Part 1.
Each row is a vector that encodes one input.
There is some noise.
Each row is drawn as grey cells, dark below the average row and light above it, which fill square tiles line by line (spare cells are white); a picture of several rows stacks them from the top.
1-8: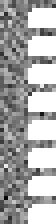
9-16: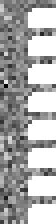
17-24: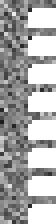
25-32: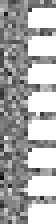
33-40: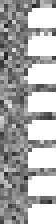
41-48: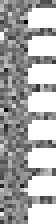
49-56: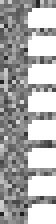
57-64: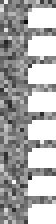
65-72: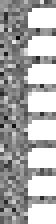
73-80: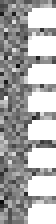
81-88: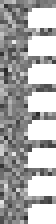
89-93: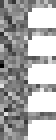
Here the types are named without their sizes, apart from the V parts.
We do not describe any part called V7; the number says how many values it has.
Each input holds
a point on a line, three true/false values and a value of V7.
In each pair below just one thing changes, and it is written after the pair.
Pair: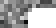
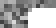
one of the three true/false values
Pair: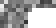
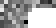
the value of V7
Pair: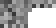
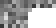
the value of V7
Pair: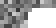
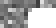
the place on the line
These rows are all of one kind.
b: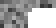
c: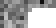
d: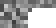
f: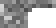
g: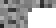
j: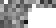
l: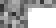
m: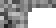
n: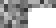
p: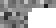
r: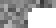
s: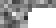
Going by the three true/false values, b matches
g and r.
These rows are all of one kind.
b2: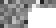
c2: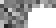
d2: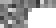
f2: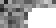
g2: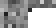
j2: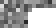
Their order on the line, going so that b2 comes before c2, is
b2, j2, d2, g2, c2, f2.
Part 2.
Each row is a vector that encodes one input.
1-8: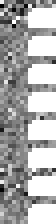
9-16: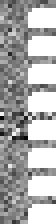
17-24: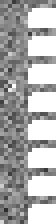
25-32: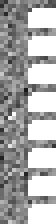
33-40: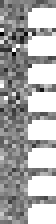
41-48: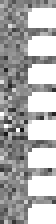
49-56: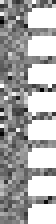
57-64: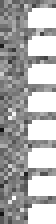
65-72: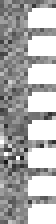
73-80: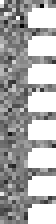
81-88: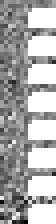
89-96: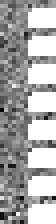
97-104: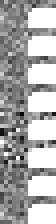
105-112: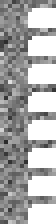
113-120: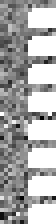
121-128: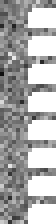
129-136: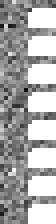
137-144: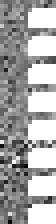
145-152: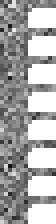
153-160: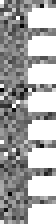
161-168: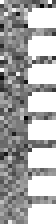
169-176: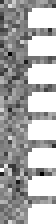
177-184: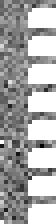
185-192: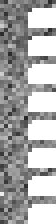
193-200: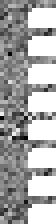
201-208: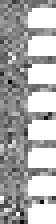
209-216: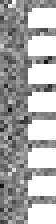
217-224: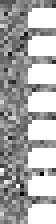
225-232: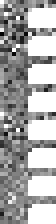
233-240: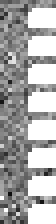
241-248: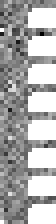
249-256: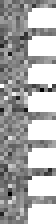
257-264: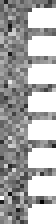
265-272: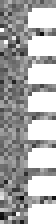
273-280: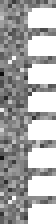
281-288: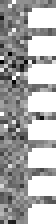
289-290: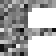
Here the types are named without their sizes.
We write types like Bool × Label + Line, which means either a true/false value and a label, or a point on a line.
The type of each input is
Bool × Bool × Bool × Bool × (Circle + Unit) + Line.
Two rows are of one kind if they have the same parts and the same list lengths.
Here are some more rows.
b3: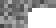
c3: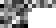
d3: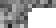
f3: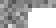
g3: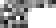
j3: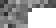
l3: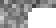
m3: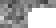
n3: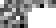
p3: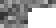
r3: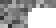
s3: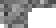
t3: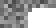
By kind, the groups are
b3, f3, l3, m3, t3
c3, g3, n3
d3, j3, p3, r3, s3

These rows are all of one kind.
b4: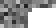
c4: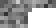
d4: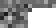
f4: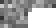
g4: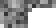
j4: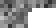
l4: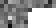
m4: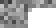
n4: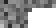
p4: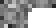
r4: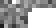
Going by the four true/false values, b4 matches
c4 and r4.
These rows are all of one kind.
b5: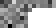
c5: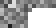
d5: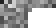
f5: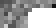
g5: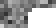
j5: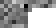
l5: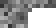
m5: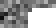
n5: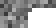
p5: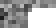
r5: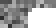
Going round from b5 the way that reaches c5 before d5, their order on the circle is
b5, c5, d5, f5, l5, n5, g5, m5, j5, p5, r5.
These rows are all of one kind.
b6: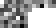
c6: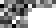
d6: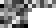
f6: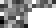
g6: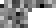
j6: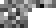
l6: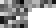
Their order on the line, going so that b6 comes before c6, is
g6, j6, b6, l6, f6, d6, c6.
